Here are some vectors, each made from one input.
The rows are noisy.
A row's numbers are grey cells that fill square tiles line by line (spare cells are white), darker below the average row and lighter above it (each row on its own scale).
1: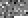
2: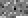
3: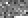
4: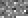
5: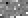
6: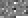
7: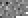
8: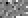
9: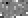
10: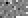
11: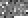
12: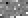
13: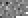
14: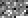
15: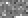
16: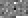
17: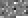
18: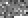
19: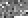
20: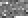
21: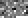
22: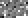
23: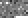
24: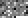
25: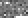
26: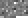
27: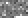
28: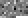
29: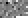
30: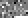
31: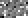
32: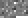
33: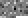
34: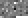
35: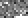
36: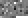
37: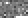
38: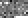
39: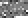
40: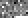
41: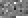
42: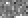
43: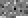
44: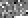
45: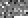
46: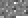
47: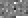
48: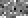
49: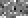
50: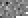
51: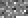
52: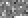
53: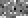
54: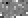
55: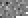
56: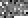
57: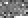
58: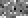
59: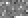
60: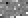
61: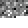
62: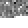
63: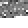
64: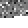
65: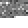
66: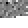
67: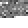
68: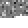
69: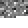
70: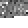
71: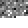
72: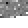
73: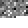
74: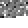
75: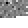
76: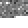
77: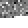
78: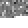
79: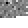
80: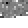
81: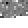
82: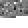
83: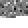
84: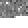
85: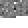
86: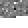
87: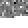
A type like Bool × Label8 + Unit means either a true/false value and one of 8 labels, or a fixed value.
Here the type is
Line5 + List2(Line7).
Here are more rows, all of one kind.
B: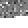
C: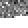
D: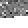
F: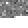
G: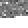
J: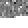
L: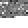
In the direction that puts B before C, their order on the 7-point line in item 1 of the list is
J, F, G, L, D, B, C.
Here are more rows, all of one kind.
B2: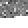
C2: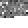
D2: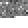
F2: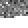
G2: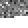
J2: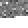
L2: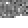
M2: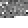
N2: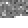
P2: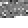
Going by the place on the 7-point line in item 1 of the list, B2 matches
C2 and M2.
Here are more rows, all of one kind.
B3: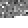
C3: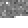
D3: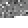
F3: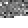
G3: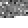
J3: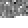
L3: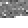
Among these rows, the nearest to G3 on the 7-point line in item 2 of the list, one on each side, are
B3 and J3.
